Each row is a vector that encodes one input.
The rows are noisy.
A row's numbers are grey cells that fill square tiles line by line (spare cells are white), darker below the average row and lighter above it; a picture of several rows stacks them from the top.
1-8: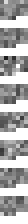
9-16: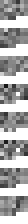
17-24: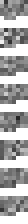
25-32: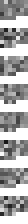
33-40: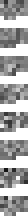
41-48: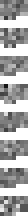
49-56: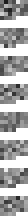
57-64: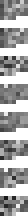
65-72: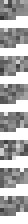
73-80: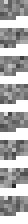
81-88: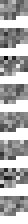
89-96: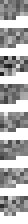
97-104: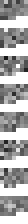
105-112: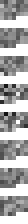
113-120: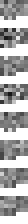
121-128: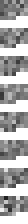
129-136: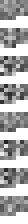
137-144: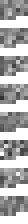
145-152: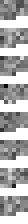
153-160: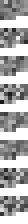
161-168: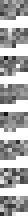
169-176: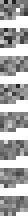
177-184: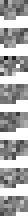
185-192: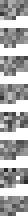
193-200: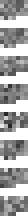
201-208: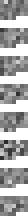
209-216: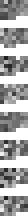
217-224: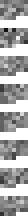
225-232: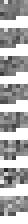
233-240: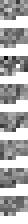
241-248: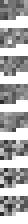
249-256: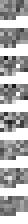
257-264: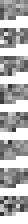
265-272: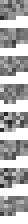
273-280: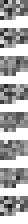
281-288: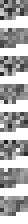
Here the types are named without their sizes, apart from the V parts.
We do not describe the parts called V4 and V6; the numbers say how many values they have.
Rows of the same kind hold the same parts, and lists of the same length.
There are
3 kinds of row.
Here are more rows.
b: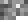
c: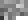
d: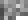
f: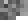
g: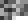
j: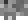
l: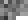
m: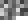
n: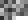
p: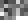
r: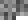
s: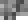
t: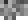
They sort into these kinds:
b, c, d
f, j, l, r, s, t
g, m, n, p

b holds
a point on a line and a value of V6.
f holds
a point on each of two lines.
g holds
a true/false value and a value of V4.
